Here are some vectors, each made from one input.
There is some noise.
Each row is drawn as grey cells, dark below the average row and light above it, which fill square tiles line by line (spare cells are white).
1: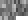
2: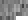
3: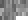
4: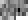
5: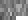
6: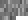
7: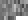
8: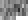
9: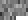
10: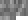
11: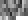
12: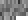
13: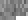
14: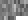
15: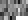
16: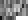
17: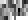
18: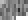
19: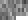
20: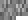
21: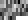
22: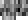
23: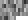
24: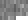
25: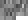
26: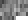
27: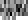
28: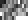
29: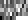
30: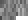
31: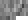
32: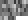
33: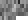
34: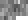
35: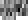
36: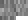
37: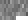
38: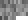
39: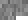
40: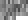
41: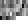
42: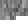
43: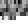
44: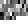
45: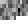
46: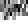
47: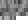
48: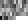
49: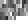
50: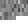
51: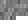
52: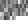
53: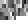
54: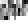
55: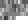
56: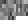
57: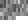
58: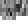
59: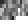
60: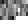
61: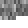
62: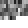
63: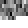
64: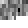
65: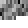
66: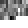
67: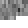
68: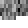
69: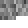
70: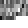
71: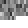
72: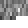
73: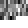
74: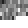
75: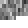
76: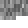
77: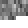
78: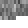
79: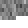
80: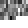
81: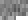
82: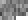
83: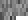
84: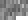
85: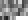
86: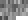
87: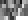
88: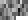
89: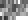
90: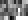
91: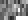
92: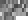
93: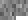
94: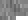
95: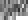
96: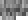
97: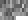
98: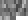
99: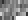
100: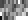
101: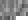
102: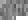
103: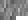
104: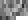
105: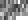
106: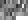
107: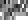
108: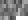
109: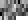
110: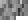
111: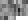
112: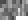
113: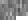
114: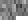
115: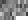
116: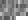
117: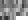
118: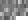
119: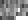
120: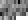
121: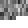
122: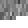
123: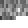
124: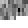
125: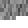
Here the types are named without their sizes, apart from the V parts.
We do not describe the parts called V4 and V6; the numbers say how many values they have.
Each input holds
a value of V4 and a value of V6, together with a list of points on a line.
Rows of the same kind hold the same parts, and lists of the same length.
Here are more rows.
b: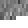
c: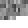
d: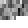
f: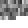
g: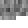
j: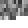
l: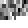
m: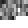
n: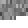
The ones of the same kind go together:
b, j
c, f, g, l, n
d, m

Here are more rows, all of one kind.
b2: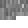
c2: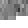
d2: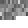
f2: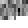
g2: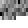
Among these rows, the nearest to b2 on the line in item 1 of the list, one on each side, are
f2 and g2.
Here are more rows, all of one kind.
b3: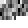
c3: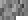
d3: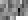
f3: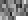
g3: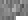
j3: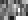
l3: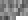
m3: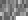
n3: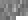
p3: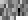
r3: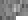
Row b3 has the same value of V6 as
l3, m3, n3 and r3.
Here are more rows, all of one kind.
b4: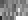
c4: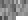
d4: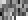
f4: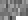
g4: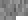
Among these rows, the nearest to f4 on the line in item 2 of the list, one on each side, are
b4 and g4.
